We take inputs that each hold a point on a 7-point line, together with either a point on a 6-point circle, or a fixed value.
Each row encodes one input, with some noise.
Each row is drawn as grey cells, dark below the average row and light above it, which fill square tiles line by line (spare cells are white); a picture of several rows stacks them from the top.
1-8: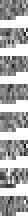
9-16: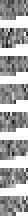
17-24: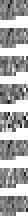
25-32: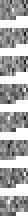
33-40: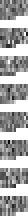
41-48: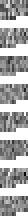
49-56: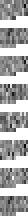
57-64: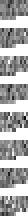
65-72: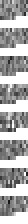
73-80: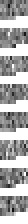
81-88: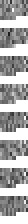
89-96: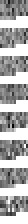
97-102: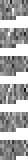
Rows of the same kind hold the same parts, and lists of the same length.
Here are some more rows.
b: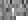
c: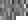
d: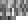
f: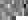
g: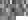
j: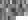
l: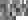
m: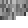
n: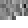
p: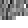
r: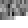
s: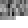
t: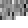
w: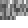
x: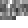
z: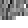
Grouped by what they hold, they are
b, d, f, l, m, n, t, w, x
c, g, j, p, r, s, z

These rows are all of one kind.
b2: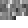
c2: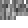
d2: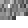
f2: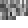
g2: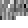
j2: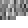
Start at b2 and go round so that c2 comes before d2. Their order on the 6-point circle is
b2, f2, c2, j2, d2, g2.
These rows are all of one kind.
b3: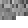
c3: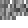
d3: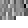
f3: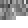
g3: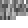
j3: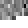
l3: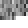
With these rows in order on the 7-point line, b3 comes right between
f3 and j3.
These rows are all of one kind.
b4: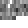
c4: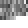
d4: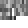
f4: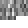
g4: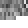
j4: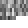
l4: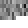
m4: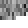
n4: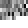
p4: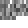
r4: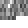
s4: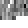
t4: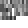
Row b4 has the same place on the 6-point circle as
l4 and m4.
